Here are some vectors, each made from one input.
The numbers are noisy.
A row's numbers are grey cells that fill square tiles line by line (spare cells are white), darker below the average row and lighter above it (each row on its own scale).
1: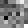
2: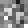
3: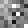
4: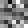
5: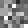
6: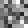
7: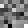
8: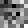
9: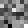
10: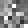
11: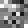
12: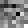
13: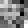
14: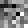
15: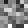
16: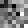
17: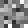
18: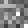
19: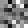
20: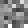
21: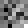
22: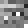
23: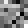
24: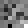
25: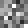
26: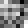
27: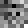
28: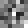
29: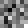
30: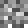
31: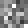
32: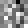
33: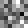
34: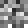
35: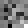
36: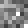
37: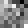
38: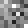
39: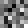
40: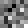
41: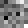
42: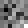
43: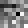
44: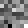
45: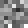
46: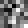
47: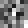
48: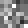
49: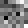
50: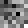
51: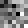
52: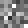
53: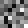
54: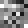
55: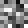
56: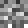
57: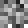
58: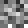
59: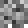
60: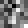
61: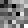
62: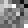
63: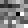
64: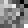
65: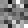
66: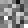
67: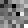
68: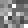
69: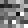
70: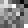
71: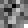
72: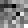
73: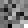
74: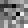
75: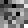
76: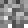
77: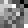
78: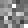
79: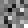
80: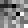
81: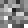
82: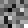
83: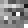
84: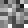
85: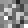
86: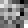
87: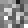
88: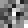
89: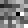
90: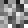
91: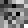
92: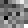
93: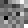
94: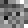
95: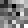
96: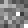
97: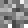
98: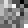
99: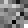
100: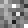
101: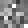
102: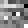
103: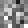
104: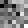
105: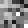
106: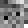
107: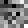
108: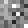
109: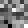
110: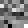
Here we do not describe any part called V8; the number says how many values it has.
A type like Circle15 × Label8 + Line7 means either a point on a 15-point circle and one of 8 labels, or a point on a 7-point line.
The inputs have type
Bool × (Line5 + V8).
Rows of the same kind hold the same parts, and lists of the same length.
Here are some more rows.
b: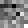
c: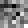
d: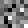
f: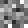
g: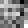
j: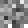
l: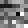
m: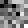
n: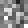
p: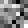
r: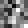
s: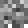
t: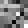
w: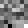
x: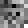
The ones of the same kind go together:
b, c, f, j, l, m, n, s, x
d, g, p, r, t, w

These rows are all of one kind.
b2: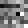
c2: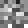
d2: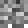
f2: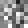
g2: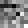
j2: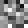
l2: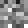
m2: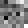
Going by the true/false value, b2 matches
g2 and m2.
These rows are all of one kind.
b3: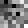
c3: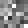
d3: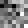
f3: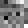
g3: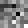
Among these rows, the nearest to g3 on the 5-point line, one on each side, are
c3 and d3.
